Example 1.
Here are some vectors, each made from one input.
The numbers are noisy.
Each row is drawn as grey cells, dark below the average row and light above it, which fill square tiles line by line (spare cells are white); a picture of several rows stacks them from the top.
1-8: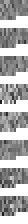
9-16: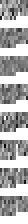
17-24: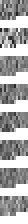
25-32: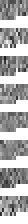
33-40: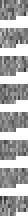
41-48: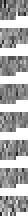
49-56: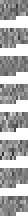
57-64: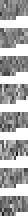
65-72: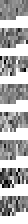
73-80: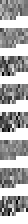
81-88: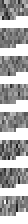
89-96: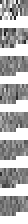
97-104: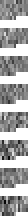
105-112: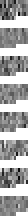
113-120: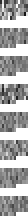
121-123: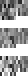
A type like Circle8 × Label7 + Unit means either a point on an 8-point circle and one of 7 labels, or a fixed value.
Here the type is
Circle8 × (Tree7 + Unit) + Tree9.
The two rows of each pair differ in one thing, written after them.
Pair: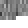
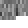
the node of the tree
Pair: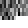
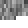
the node of the tree
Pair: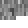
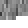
the place on the 8-point circle
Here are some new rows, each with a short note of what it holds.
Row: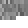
a node of a 9-node tree
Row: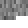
a point on an 8-point circle and a node of a 7-node tree
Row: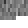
a point on an 8-point circle
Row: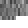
a point on an 8-point circle and a node of a 7-node tree
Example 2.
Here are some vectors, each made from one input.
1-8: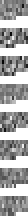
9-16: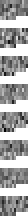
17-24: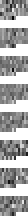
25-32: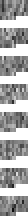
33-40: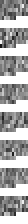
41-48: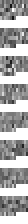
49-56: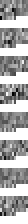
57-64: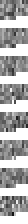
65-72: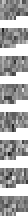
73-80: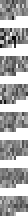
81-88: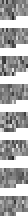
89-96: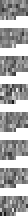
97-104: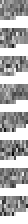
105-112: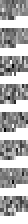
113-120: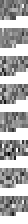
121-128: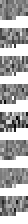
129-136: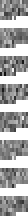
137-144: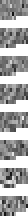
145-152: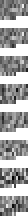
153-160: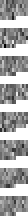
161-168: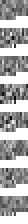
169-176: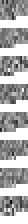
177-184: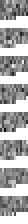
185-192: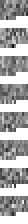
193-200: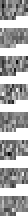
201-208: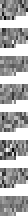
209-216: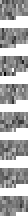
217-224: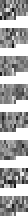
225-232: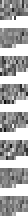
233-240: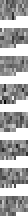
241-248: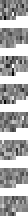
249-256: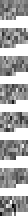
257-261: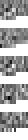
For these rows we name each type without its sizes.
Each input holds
a point on a line, together with either a fixed value, or a node of each of two trees.
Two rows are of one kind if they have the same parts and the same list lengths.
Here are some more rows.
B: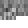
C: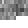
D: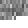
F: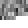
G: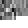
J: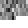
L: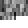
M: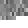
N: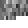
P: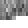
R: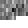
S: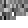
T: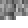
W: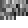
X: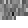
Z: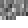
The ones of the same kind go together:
B, L, N, W, Z
C, D, F, G, J, M, P, R, S, T, X

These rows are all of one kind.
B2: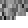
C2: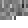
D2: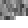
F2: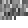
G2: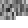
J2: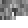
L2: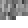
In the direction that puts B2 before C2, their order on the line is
B2, J2, D2, G2, C2, F2, L2.
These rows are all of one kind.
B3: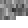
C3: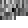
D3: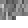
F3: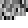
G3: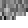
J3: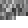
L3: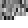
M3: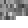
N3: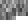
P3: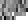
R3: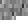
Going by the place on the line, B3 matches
C3, J3, M3 and N3.
